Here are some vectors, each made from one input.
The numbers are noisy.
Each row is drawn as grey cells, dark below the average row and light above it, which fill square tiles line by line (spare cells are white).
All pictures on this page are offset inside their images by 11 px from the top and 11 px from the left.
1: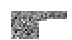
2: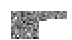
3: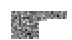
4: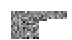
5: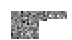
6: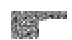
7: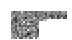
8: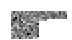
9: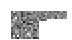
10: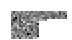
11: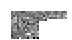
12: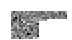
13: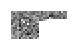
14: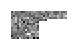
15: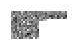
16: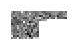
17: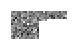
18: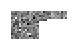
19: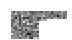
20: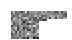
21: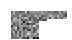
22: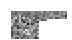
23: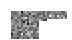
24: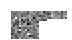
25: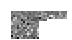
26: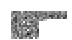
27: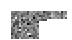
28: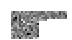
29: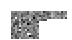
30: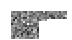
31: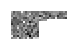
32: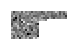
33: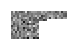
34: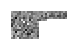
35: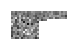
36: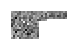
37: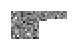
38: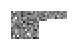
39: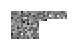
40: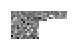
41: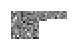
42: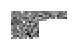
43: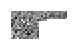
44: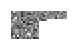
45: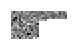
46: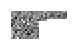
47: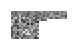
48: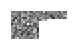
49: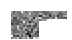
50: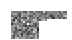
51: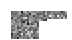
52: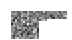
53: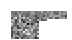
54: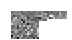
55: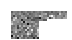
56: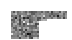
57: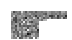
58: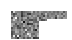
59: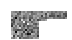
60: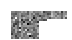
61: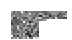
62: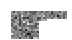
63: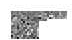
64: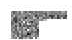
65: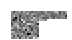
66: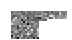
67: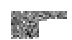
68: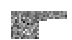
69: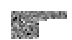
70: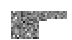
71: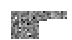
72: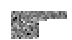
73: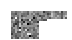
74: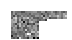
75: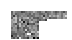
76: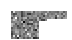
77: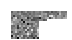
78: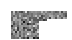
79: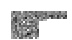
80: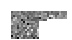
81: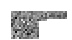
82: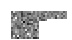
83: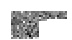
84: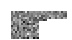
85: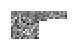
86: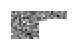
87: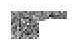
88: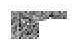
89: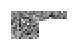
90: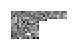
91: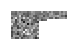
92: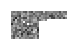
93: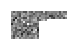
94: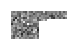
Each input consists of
one of 7 labels and a true/false value.
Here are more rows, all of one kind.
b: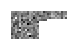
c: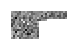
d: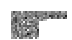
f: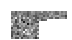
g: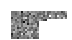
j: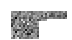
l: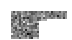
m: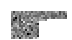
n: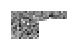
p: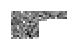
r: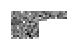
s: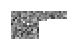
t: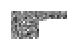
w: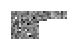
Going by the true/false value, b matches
f, g and w.
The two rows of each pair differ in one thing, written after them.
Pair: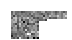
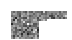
the true/false value
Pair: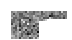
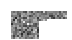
the label
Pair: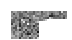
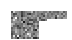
the true/false value
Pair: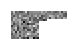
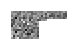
the true/false value
